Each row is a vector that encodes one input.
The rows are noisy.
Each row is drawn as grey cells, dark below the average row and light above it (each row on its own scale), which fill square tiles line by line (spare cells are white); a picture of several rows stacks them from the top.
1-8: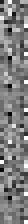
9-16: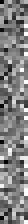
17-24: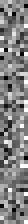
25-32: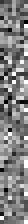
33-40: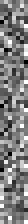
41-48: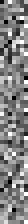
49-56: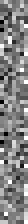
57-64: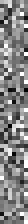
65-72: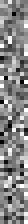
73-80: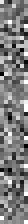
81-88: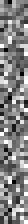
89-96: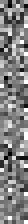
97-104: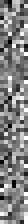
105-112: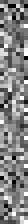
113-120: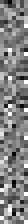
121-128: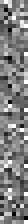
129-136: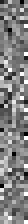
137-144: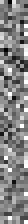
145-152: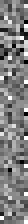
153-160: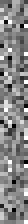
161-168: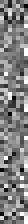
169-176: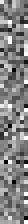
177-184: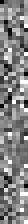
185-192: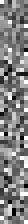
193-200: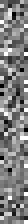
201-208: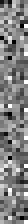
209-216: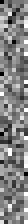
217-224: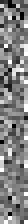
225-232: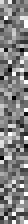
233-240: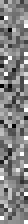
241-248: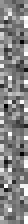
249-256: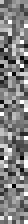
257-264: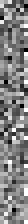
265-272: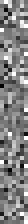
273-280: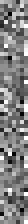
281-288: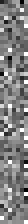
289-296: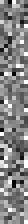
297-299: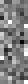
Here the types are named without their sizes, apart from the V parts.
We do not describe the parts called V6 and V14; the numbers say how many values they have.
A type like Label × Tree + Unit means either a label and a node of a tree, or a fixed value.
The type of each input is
(Bool × Bool × Bool + V6) × V14 + Label.
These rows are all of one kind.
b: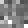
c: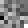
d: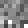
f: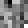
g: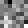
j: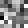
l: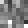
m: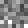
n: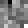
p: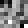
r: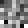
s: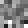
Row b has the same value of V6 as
d, l, m and s.
